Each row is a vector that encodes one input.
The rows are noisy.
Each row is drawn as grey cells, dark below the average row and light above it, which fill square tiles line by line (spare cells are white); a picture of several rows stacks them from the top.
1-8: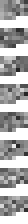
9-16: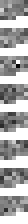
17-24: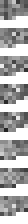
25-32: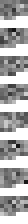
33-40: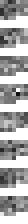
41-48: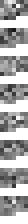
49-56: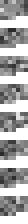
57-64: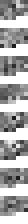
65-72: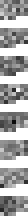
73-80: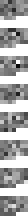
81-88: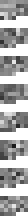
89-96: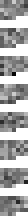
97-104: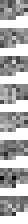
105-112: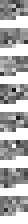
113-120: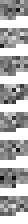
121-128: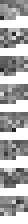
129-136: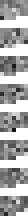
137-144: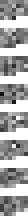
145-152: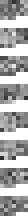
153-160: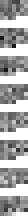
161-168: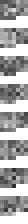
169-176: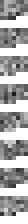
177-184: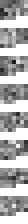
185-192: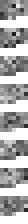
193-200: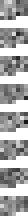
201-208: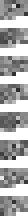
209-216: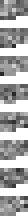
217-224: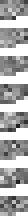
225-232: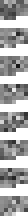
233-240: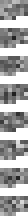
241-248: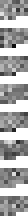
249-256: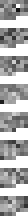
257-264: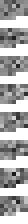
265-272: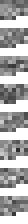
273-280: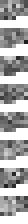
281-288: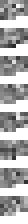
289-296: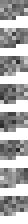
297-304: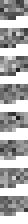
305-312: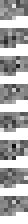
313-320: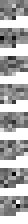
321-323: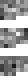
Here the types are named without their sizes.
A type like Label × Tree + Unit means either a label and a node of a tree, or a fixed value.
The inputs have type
Bool × Bool × Bool × Bool × Label.
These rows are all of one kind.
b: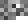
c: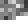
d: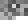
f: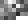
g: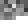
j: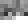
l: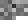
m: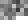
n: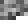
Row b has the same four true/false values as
c and f.
